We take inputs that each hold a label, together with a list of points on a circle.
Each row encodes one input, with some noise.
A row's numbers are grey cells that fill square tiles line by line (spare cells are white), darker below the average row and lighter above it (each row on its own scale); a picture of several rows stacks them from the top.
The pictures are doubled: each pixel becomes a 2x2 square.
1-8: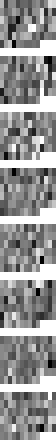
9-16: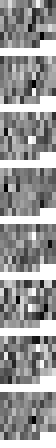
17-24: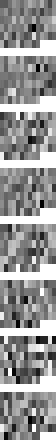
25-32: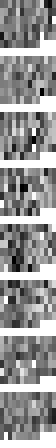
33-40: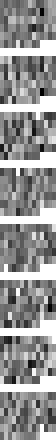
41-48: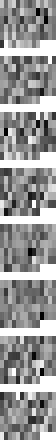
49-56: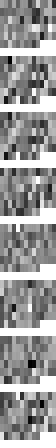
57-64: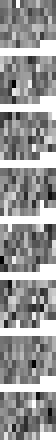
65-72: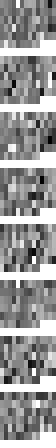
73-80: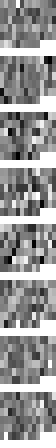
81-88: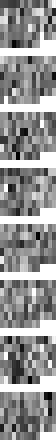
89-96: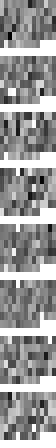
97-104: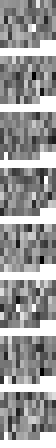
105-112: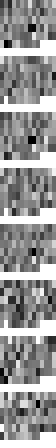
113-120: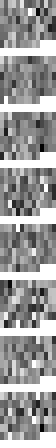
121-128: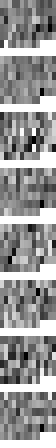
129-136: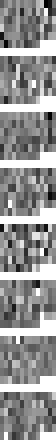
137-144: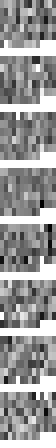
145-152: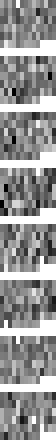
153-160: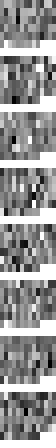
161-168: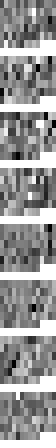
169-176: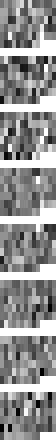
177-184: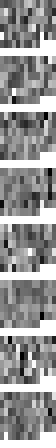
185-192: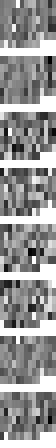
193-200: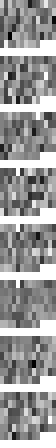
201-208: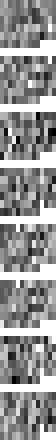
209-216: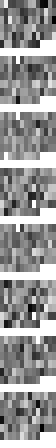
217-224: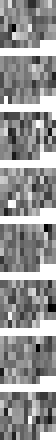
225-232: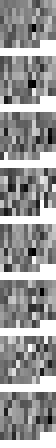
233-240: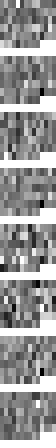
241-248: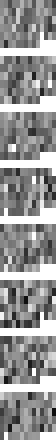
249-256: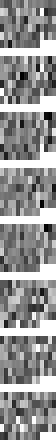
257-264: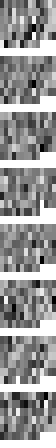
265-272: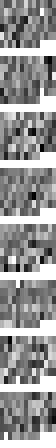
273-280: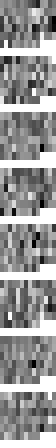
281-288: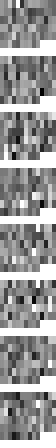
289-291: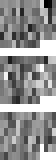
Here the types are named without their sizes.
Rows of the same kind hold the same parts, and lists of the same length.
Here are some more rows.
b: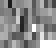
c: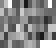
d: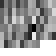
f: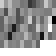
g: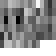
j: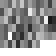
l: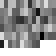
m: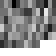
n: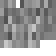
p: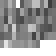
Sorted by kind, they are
b, j, m
c, f, g, l, n, p
d

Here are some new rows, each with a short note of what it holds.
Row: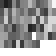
a label, together with the empty list
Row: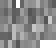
a label, together with a list of two items
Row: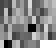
a label, together with the empty list
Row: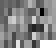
a label, together with the empty list
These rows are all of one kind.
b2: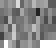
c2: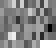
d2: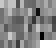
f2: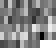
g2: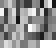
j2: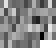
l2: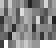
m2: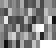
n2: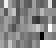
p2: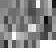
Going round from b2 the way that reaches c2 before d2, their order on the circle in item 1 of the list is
b2, l2, c2, g2, p2, f2, m2, j2, n2, d2.
